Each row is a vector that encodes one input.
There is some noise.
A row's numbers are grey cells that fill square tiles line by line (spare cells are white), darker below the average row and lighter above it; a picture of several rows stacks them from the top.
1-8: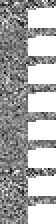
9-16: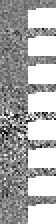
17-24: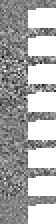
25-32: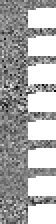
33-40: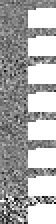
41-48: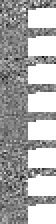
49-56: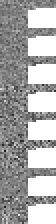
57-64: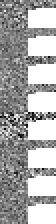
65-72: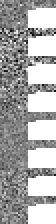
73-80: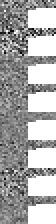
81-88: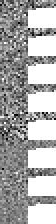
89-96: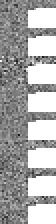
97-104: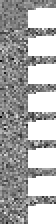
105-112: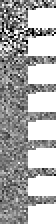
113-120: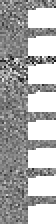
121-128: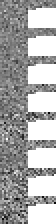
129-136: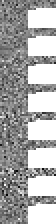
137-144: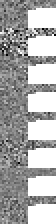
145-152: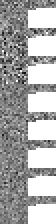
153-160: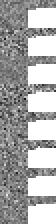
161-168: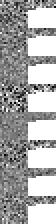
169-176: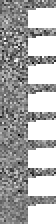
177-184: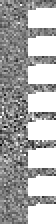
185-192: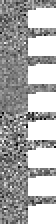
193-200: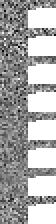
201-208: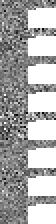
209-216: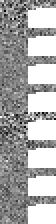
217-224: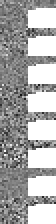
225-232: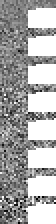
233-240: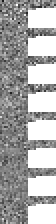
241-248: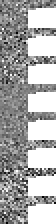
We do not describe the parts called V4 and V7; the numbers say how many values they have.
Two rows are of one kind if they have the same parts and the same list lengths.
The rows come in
3 kinds.
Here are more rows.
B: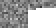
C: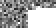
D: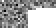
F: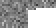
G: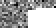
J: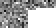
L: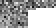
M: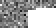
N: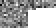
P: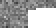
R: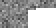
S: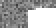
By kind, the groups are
B, F, M, P
C, J
D, G, L, N, R, S

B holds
a point on each of two 11-point lines.
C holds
a value of V4.
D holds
a point on an 11-point line and a value of V7.
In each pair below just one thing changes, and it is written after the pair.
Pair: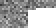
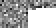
the value of V7
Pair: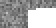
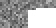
the place on the 11-point line
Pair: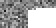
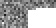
the place on the 11-point line
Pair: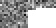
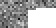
the place on the 11-point line
